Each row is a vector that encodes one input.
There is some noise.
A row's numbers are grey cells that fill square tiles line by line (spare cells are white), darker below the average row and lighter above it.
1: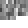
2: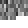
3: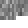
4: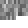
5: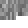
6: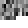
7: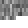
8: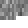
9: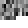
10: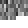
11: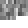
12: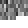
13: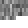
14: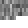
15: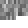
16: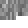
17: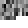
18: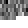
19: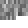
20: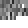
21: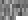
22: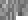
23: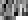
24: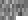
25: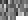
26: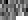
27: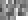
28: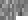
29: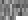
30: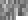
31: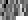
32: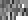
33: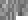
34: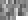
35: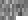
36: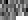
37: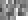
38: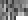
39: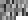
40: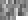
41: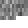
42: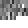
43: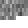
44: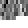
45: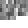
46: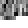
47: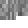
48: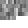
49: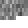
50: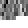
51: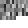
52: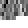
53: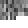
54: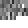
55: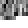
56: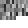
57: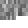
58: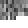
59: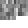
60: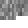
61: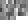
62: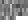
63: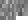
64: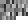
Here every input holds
either a point on an 8-point circle, or a point on a 7-point line.
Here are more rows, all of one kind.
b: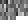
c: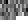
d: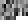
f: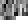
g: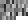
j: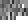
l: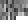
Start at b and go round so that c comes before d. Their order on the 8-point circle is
b, c, f, d, g, j, l.
